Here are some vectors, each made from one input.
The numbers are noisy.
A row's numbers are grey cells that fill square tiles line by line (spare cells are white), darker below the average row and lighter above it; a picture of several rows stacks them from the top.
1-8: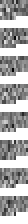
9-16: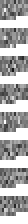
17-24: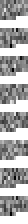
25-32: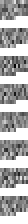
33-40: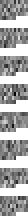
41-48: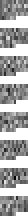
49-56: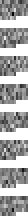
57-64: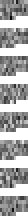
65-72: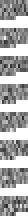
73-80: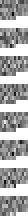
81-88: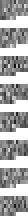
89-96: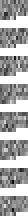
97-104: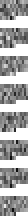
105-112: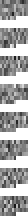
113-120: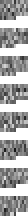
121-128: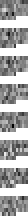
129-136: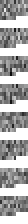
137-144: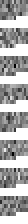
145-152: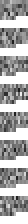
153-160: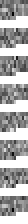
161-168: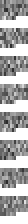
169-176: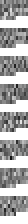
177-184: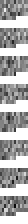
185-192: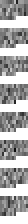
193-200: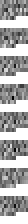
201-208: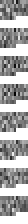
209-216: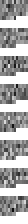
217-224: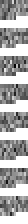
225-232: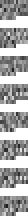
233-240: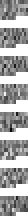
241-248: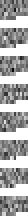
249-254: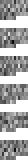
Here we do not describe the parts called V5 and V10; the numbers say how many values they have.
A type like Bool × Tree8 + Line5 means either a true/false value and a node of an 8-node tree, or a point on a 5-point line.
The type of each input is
Bool × V10 + Line6 × (Line6 + V5).
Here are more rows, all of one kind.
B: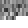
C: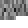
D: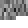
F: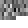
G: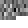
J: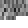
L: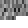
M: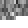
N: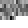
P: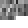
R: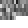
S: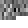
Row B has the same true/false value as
M and N.
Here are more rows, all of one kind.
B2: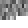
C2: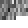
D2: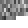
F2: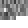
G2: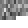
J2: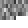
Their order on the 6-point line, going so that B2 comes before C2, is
B2, J2, F2, G2, D2, C2.
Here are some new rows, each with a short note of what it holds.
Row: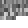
a true/false value and a value of V10
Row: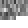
a point on a 6-point line and a value of V5
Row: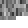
a point on each of two 6-point lines
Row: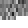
a point on each of two 6-point lines
